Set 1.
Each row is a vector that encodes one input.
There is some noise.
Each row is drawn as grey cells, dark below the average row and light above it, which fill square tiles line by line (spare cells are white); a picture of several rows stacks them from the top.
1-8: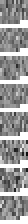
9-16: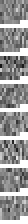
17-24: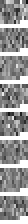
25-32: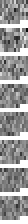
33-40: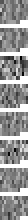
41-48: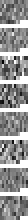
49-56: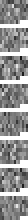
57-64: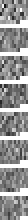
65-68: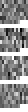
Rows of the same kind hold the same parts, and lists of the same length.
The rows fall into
2 kinds.
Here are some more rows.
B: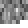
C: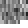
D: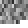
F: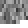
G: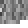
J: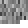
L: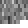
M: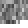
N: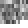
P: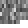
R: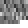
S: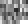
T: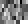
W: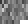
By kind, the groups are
B, D, G, J, T
C, F, L, M, N, P, R, S, W

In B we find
a point on a 9-point line.
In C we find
one of 8 labels.
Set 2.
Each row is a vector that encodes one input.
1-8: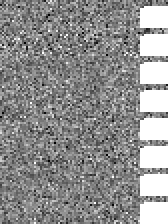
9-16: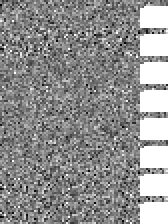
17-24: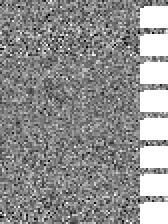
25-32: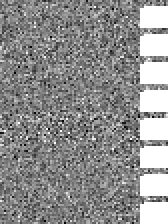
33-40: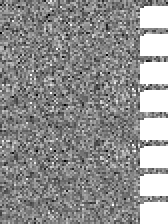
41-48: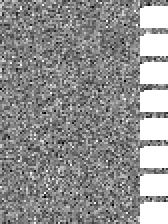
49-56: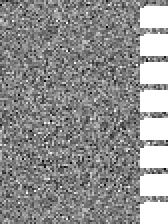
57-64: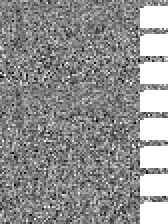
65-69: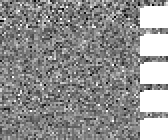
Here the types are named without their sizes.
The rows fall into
2 kinds.
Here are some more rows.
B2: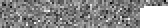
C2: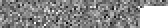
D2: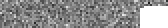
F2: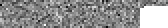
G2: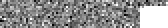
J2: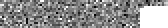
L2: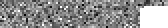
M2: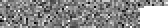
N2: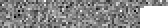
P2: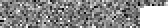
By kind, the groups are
B2, C2, D2, F2, N2
G2, J2, L2, M2, P2

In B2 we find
a label and four true/false values.
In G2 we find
a label.
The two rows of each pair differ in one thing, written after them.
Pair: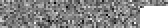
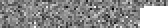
the label
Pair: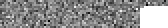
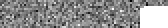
one of the four true/false values
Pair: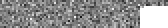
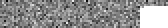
one of the four true/false values
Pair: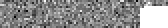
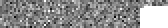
the label
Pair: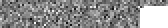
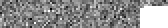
one of the four true/false values
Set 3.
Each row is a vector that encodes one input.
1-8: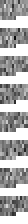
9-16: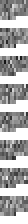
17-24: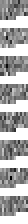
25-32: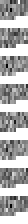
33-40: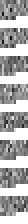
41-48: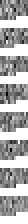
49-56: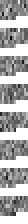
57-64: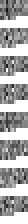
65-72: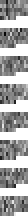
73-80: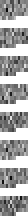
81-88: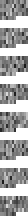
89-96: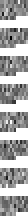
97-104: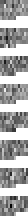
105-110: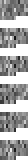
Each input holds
one of 8 labels and a true/false value.
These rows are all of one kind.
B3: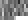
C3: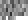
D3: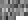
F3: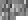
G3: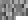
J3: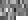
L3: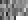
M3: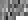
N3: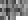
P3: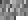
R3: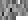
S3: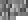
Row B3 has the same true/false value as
C3, F3, N3 and S3.
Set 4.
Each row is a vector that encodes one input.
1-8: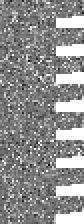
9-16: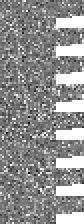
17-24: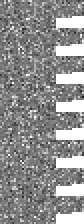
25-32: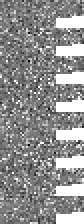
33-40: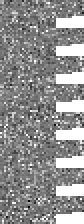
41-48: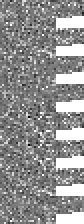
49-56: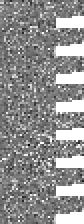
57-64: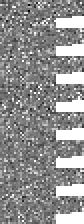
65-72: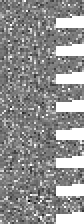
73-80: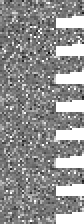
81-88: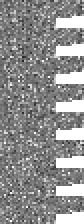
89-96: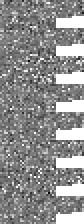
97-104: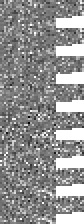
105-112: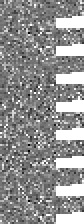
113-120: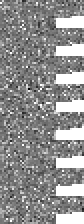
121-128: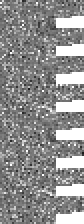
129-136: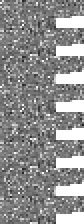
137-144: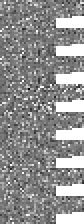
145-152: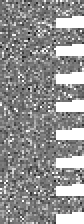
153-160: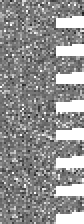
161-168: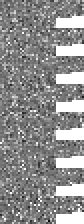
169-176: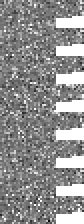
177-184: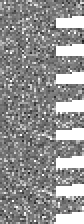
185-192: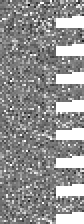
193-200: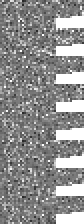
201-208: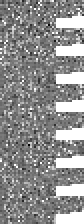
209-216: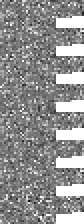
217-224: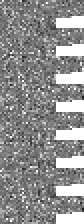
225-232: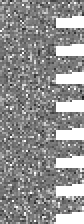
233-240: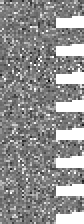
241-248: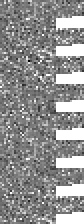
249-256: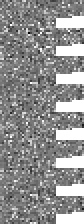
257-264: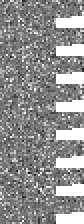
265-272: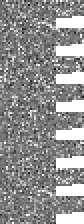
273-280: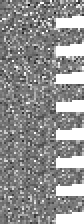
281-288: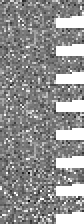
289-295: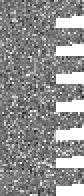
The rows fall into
2 kinds.
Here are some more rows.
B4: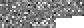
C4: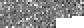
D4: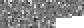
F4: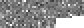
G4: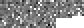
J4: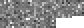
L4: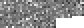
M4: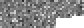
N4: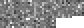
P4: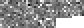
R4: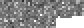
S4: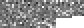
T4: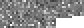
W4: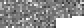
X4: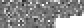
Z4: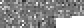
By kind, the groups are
B4, G4, P4, S4
C4, D4, F4, J4, L4, M4, N4, R4, T4, W4, X4, Z4

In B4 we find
one of 8 labels.
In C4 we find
four true/false values.
